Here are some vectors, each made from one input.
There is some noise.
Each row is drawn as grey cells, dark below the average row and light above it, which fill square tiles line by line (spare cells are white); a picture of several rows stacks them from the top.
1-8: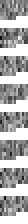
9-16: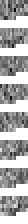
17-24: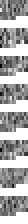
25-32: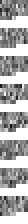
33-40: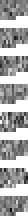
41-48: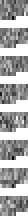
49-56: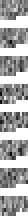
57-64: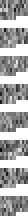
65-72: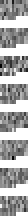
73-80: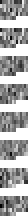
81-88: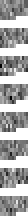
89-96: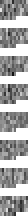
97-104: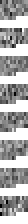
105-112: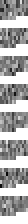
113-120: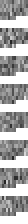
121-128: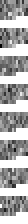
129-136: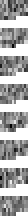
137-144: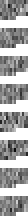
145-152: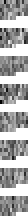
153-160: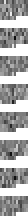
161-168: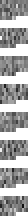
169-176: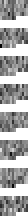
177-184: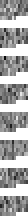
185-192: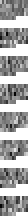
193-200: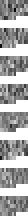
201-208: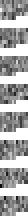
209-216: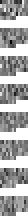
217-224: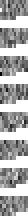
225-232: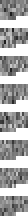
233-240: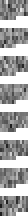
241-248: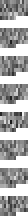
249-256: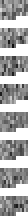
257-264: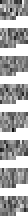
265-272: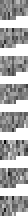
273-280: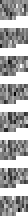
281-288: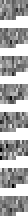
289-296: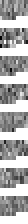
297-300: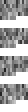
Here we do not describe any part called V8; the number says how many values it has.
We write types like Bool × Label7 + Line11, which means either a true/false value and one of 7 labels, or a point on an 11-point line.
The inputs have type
List3(Line6) + V8 × V8 × V8.
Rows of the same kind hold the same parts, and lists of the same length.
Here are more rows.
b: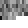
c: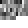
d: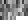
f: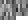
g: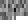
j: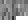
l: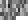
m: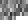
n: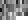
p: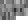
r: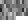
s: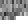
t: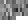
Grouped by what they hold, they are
b, d, n, r
c
f, j, p, s, t
g, l
m

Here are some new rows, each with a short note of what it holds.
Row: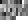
the empty list
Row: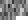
a list of one item
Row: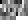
the empty list
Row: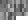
a list of two items
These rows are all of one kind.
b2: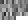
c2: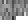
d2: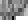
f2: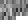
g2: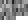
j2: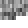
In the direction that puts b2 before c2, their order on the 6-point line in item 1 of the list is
b2, f2, g2, c2, d2, j2.
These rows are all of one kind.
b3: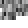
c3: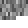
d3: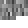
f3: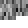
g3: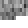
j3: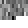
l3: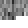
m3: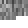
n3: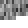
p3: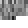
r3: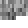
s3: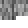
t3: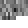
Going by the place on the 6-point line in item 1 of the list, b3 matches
g3, p3 and r3.
